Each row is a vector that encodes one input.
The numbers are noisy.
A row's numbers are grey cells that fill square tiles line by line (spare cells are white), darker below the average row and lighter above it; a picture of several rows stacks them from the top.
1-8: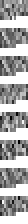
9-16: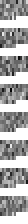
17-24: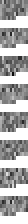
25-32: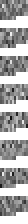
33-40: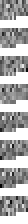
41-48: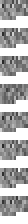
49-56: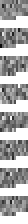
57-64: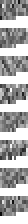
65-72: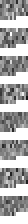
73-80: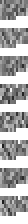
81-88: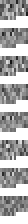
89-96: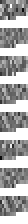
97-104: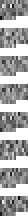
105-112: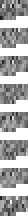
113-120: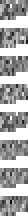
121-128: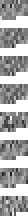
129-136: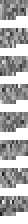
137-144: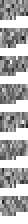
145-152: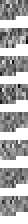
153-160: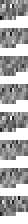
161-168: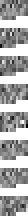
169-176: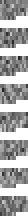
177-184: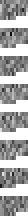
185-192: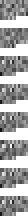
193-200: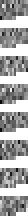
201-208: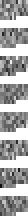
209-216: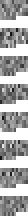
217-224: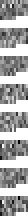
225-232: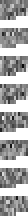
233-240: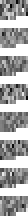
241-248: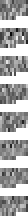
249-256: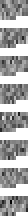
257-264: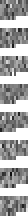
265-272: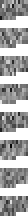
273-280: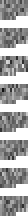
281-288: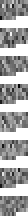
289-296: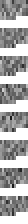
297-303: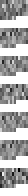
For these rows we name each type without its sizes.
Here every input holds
three true/false values.
